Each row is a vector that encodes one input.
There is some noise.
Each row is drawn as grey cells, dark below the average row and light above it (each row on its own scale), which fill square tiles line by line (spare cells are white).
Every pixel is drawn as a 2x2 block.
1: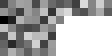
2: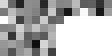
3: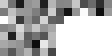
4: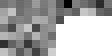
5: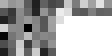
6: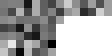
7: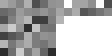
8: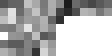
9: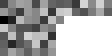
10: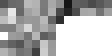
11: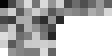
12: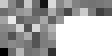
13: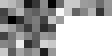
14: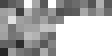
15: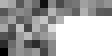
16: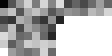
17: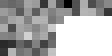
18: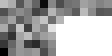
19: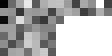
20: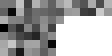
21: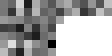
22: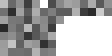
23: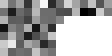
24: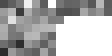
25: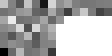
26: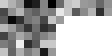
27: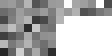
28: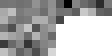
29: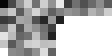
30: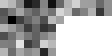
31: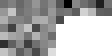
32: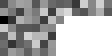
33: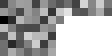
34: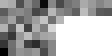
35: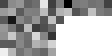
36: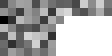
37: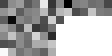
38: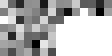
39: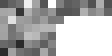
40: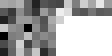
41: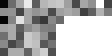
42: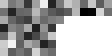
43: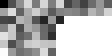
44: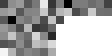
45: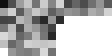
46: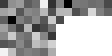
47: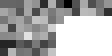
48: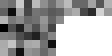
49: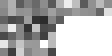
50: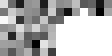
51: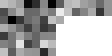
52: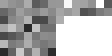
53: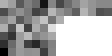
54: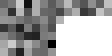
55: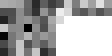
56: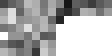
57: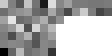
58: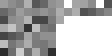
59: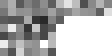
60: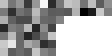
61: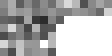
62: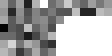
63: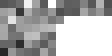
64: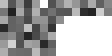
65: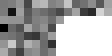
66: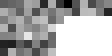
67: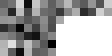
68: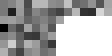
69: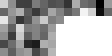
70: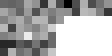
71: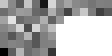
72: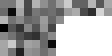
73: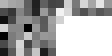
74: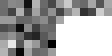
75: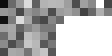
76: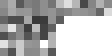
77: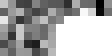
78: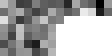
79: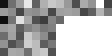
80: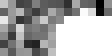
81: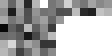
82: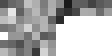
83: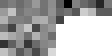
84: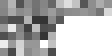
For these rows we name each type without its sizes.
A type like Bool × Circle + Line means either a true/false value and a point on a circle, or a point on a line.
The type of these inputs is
Bool × Bool × Bool × Bool + Line.
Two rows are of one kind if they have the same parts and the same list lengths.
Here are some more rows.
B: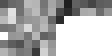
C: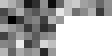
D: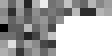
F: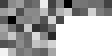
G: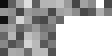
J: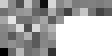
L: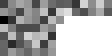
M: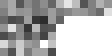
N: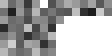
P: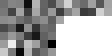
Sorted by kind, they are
B, C, F, G, J, L, M
D, N, P

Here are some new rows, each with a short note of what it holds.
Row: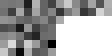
a point on a line
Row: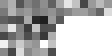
four true/false values
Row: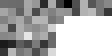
four true/false values
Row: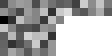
four true/false values
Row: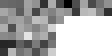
four true/false values
